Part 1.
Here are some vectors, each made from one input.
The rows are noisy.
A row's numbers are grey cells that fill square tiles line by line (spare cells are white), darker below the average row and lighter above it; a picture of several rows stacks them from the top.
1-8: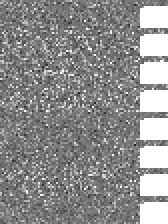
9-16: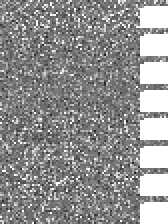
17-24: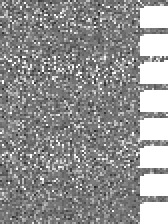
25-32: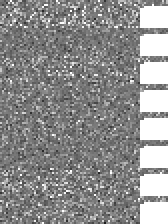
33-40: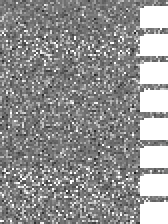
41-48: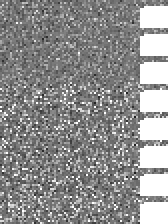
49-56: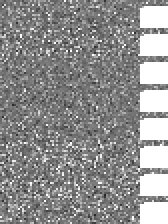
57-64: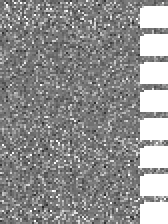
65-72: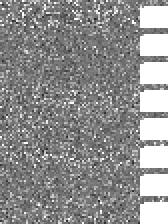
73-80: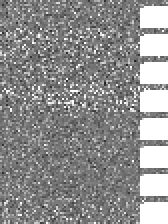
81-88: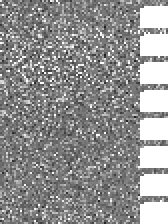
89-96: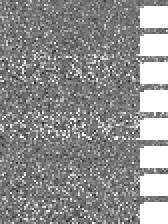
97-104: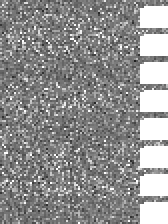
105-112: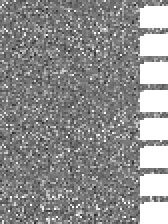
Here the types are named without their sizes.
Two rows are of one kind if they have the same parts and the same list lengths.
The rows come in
2 kinds.
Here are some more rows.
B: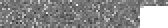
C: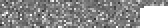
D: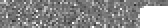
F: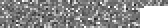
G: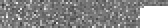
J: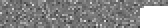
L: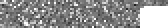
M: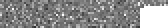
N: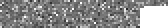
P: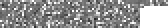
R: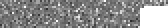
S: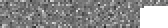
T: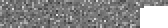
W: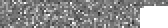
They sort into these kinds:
B, C, D, G, J, L, M, P, R, S, T, W
F, N

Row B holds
a point on a circle.
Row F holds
a fixed value.
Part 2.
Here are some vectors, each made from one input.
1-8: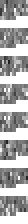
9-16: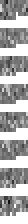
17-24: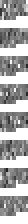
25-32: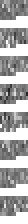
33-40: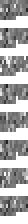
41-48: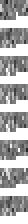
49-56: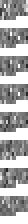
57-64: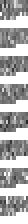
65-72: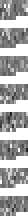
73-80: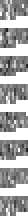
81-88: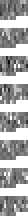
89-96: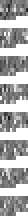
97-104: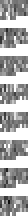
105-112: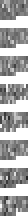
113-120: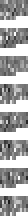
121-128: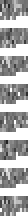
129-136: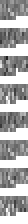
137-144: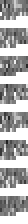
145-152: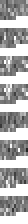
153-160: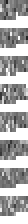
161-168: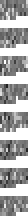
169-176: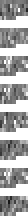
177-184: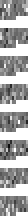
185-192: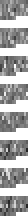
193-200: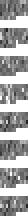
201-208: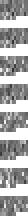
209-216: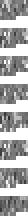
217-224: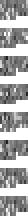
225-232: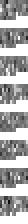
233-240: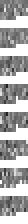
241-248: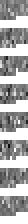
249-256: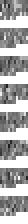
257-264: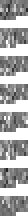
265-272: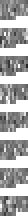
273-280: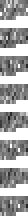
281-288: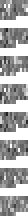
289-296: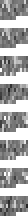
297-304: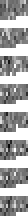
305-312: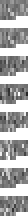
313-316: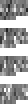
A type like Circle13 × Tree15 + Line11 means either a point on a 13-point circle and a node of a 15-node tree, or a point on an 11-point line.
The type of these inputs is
Label11.
